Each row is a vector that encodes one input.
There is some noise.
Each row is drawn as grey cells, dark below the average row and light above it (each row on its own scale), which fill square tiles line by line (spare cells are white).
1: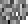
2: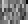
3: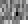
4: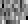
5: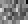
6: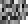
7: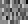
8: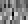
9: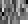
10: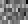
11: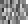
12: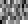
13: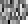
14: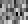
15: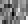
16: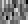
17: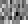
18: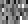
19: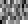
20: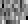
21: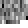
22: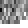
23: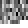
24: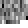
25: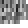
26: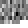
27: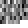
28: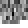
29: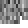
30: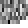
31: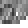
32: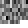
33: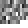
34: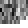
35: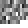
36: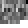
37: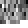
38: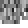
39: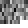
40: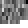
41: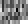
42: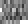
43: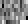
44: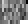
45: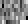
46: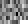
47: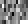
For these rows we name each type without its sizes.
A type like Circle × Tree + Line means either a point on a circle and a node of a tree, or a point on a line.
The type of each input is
List(Line × Line).
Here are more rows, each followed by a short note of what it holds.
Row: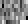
the empty list
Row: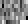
the empty list
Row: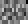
a list of two items
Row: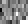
a list of two items
